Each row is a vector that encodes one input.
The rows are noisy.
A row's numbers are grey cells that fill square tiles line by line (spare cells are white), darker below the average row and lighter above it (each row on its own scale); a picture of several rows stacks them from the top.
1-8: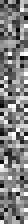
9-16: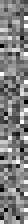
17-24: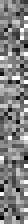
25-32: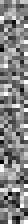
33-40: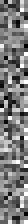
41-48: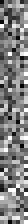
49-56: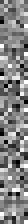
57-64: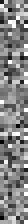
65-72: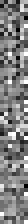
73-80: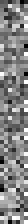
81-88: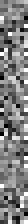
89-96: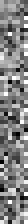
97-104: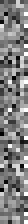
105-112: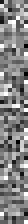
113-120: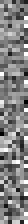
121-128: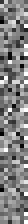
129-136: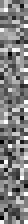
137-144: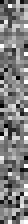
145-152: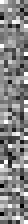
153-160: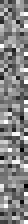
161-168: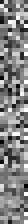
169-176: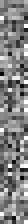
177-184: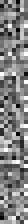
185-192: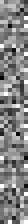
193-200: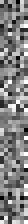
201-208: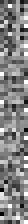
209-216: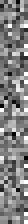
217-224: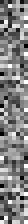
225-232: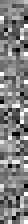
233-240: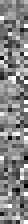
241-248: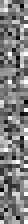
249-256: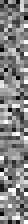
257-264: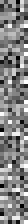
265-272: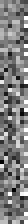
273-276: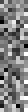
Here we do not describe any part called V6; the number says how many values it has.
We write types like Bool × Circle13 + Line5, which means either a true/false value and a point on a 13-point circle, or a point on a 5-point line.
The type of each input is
Bool × V6 + Line19.
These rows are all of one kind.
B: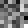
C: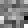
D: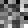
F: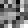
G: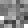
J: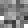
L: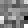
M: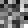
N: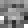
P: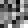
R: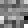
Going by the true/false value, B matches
D, F, M and P.
